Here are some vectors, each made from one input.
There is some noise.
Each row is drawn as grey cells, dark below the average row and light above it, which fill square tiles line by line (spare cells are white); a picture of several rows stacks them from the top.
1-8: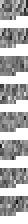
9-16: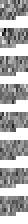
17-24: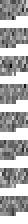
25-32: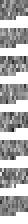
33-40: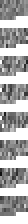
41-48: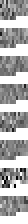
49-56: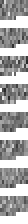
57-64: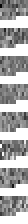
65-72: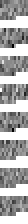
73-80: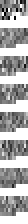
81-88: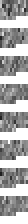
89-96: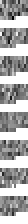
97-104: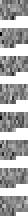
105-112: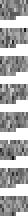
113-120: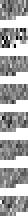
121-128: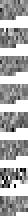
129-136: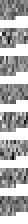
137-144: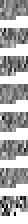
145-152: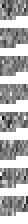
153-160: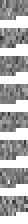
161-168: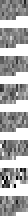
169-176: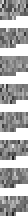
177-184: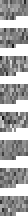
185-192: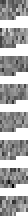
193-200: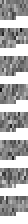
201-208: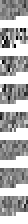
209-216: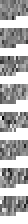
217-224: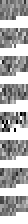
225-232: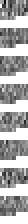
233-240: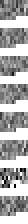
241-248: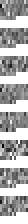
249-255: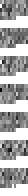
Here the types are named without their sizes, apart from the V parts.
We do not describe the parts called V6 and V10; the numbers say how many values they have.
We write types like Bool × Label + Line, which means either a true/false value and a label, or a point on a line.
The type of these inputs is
List(Line × (Line + V10) × V6).
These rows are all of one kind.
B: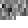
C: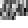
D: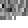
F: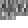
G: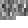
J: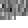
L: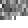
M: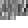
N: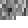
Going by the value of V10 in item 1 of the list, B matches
D and J.
